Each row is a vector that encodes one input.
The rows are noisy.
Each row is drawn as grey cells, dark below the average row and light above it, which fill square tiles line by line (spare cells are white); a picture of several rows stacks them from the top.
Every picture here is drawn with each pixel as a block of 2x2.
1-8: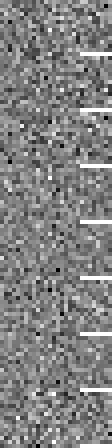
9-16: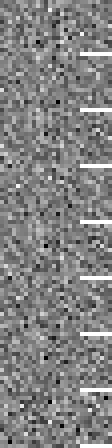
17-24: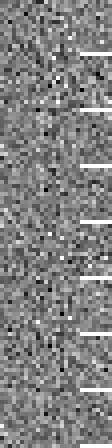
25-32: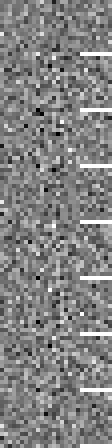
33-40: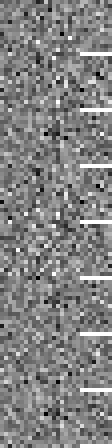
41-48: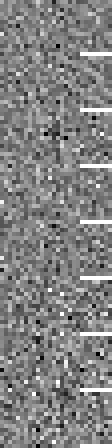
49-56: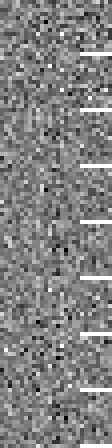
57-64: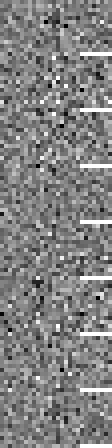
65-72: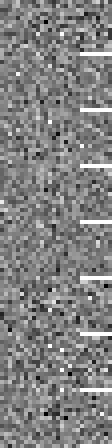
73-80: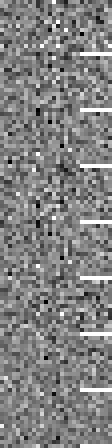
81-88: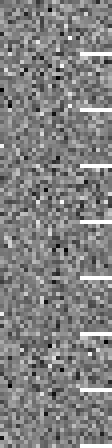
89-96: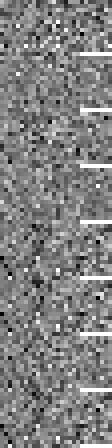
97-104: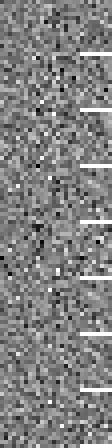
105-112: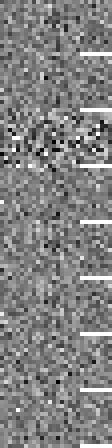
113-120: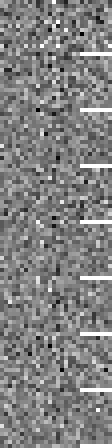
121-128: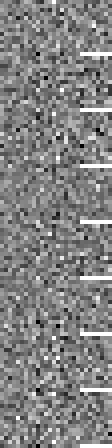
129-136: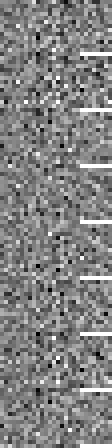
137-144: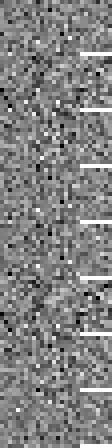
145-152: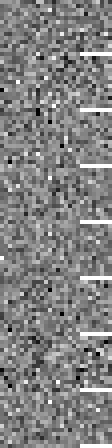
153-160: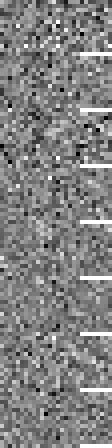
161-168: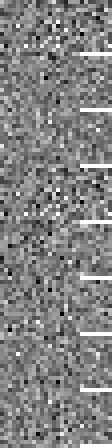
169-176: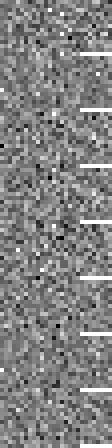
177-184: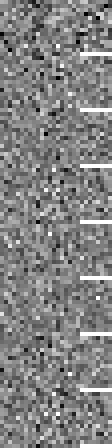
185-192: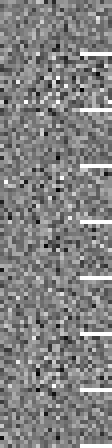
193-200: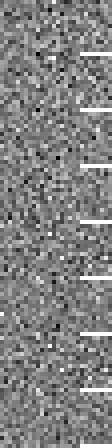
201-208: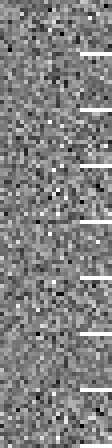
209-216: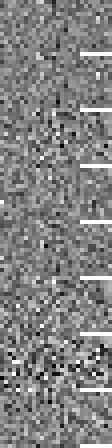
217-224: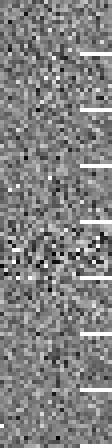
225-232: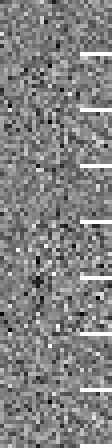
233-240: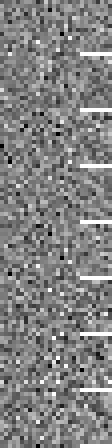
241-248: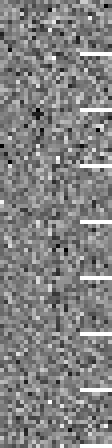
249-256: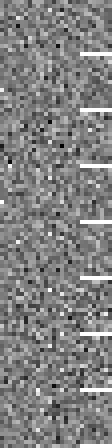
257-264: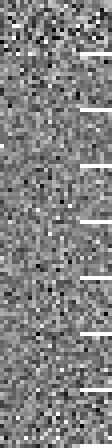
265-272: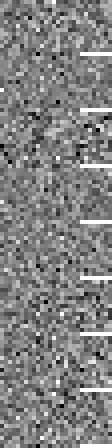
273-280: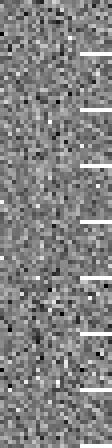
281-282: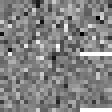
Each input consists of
a list of up to two items, each either a point on an 8-point line, or a point on a 9-point line.
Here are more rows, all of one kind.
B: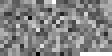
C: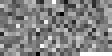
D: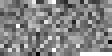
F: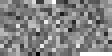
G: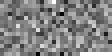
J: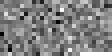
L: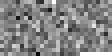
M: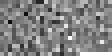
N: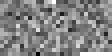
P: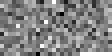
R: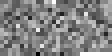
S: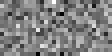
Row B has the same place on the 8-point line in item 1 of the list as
G, N, R and S.
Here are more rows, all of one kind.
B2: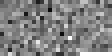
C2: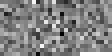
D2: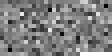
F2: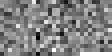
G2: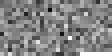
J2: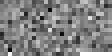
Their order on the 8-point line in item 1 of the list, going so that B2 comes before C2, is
D2, J2, B2, G2, C2, F2.
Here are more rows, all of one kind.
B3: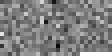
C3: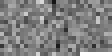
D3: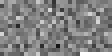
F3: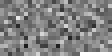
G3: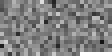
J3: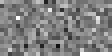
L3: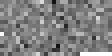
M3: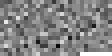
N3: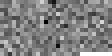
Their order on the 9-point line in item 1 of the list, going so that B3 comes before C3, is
N3, G3, B3, C3, L3, D3, J3, F3, M3.
